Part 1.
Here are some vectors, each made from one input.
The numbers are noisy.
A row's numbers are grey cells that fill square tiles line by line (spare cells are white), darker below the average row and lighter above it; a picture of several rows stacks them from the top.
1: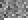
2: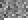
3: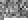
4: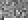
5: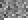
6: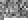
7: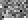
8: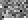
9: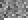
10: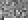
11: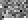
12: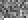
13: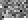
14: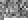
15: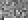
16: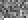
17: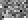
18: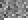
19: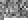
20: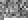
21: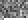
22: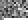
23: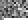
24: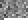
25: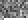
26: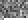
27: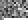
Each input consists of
a point on a 6-point line.
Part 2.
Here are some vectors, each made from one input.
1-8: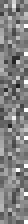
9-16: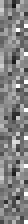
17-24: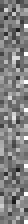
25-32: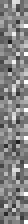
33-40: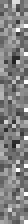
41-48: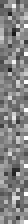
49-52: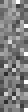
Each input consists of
a point on a 10-point line.
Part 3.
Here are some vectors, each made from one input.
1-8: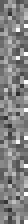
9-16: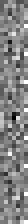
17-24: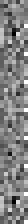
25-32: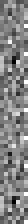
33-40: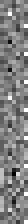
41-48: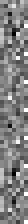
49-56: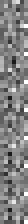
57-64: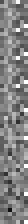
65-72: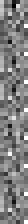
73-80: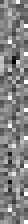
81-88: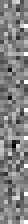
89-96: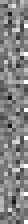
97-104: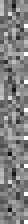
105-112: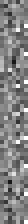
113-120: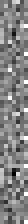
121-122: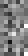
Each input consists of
a point on a 10-point line.
